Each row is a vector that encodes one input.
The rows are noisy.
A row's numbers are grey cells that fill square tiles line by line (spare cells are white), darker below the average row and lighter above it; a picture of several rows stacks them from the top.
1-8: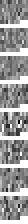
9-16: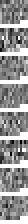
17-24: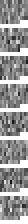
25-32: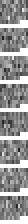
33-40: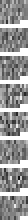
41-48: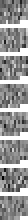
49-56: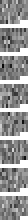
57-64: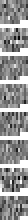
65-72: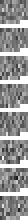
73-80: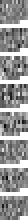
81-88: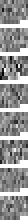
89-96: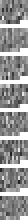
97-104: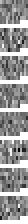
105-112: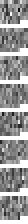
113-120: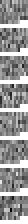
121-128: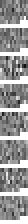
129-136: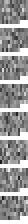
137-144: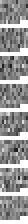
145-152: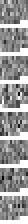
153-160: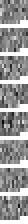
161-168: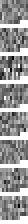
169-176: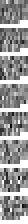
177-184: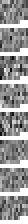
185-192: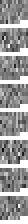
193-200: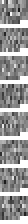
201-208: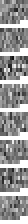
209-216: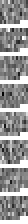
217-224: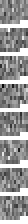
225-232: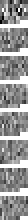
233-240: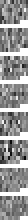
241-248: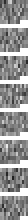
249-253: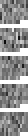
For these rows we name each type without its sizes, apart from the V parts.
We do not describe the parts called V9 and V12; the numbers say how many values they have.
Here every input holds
a value of V12, together with either a point on a line, or a true/false value and a value of V9.
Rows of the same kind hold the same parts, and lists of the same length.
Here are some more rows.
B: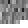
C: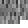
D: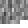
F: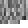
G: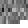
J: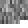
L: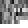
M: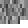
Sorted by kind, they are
B, D, F, J
C, G, L, M

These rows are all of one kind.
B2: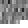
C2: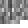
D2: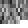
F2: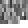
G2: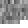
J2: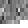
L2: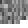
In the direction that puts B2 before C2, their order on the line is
B2, D2, J2, G2, L2, C2, F2.
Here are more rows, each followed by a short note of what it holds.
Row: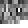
a point on a line and a value of V12
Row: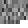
a true/false value, a value of V9 and a value of V12
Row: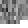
a true/false value, a value of V9 and a value of V12
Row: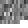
a true/false value, a value of V9 and a value of V12
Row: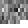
a point on a line and a value of V12
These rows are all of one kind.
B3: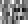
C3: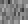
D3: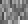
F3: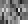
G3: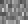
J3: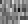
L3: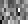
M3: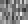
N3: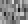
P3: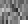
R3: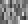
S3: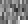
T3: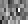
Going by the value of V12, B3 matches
D3, J3, R3 and S3.
